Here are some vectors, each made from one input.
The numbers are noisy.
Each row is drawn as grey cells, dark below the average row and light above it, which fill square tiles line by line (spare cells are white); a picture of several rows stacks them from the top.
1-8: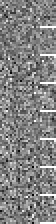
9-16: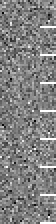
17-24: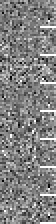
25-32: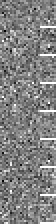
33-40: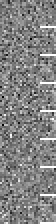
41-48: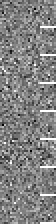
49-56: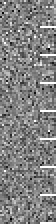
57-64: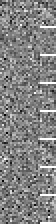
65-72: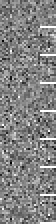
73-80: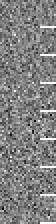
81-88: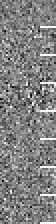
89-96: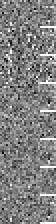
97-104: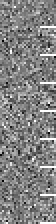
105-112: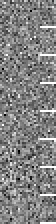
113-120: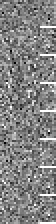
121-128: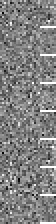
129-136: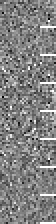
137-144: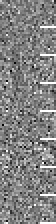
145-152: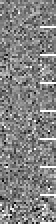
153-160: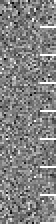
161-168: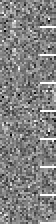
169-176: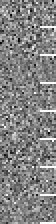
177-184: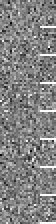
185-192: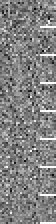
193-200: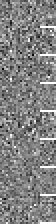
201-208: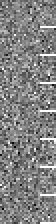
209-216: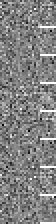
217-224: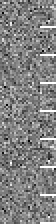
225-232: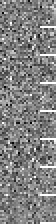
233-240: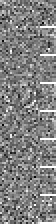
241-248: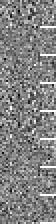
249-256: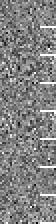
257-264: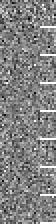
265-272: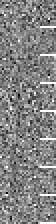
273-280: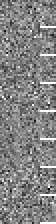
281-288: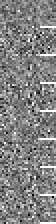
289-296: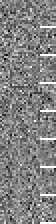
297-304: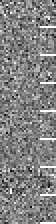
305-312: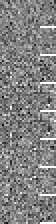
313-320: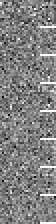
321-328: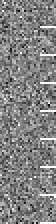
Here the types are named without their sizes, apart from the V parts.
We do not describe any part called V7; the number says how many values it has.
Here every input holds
a point on a circle, together with either a point on a line and a node of a tree, or a value of V7.
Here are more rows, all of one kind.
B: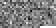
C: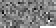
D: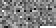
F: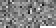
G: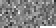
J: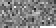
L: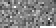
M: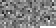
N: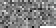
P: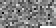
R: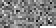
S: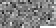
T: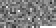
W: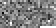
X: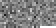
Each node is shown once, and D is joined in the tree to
G, N and X.
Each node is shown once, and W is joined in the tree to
M and R.
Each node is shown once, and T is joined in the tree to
B and J.
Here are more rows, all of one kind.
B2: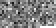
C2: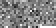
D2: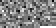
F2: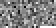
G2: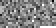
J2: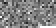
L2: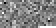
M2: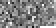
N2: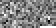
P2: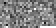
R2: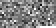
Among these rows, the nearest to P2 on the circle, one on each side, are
C2 and J2.
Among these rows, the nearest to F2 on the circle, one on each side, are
B2 and M2.
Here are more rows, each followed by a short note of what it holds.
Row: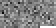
a point on a circle, a point on a line and a node of a tree
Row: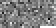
a point on a circle, a point on a line and a node of a tree
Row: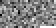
a point on a circle and a value of V7
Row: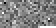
a point on a circle and a value of V7
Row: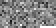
a point on a circle and a value of V7
